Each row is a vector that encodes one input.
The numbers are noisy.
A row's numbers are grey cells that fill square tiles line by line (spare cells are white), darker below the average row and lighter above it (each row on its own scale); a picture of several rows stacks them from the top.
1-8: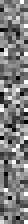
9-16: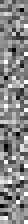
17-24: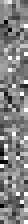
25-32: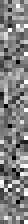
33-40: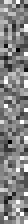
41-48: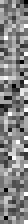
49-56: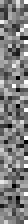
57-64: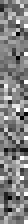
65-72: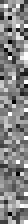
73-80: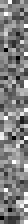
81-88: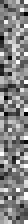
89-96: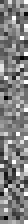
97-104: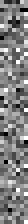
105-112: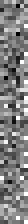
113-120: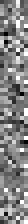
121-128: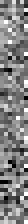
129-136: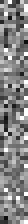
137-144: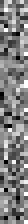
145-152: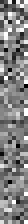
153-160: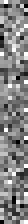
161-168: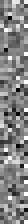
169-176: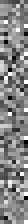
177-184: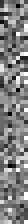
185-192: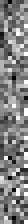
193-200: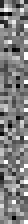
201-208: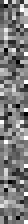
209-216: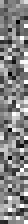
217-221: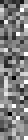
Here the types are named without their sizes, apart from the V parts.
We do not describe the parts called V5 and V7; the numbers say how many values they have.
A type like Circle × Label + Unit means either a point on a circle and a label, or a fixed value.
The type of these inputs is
Bool × Bool × Bool × Circle × V5 × V7.
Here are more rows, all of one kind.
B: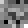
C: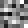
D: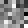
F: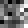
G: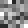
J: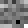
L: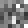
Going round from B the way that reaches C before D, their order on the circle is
B, F, L, J, C, G, D.
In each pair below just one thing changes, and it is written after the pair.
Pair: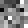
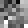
the value of V5
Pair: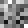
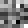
the value of V7
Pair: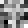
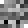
the value of V5
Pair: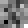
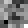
the place on the circle
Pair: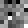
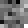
one of the three true/false values
